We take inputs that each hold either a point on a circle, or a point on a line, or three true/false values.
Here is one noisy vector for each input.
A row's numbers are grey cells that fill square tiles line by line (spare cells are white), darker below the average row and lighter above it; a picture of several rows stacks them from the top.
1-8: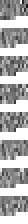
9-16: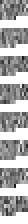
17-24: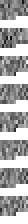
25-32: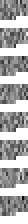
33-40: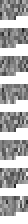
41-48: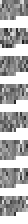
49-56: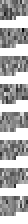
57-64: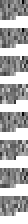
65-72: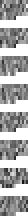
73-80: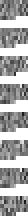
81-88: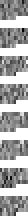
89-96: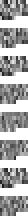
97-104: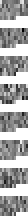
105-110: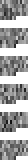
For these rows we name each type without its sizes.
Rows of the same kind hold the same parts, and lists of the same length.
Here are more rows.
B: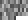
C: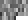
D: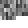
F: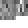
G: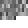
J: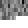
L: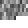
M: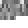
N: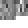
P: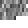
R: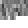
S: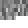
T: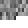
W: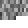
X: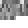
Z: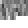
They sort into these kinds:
B, C, G, L, P, T, W
D
F, J, M, N, R, S, X, Z

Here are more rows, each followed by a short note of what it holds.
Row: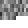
a point on a circle
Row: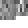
three true/false values
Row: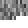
a point on a line
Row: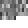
a point on a circle
